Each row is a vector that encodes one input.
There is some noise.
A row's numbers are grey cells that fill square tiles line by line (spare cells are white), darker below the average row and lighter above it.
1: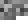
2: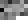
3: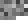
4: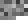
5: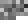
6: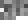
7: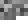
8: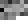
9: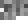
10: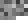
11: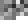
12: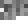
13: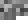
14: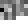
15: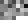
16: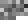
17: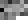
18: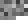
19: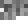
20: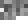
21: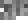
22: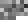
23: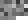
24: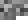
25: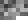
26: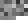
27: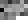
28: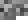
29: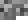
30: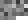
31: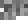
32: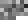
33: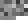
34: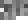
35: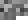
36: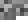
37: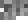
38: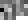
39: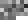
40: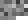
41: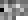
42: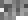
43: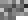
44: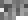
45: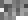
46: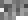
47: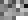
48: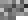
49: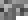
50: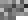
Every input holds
a point on a 5-point circle and a true/false value.
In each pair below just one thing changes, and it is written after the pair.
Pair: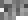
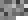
the true/false value
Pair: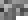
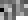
the place on the 5-point circle
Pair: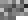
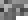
the true/false value
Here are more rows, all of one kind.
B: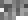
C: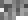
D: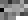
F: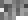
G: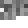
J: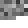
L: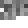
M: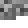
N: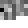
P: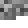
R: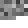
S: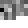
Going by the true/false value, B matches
C, F, G and L.
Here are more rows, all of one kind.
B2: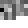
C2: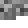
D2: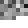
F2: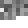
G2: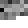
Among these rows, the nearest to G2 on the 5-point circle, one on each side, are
D2 and F2.
